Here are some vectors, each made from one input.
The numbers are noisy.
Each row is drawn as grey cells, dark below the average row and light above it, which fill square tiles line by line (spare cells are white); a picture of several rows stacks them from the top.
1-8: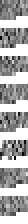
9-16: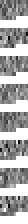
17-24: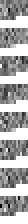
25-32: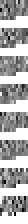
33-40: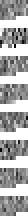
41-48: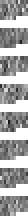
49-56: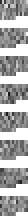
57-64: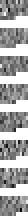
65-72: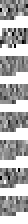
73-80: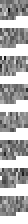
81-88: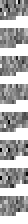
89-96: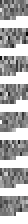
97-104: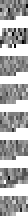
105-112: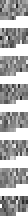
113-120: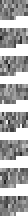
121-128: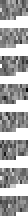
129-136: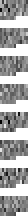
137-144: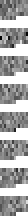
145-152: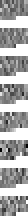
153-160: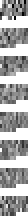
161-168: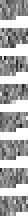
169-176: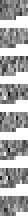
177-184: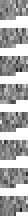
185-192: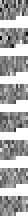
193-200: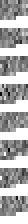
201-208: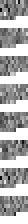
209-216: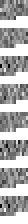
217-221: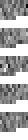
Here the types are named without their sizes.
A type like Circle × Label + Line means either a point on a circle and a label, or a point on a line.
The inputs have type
List(Line).
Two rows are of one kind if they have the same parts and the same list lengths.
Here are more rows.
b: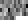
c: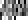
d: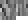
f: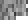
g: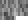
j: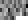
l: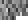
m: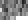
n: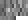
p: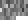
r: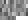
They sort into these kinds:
b, j, l
c
d, g, m, p
f, n, r

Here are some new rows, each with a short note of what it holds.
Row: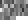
a list of two items
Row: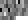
a list of one item
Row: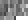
a list of three items
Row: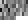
a list of one item
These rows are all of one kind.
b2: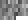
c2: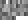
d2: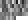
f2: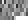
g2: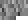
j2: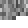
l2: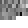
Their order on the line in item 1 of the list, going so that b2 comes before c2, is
d2, b2, l2, g2, j2, c2, f2.
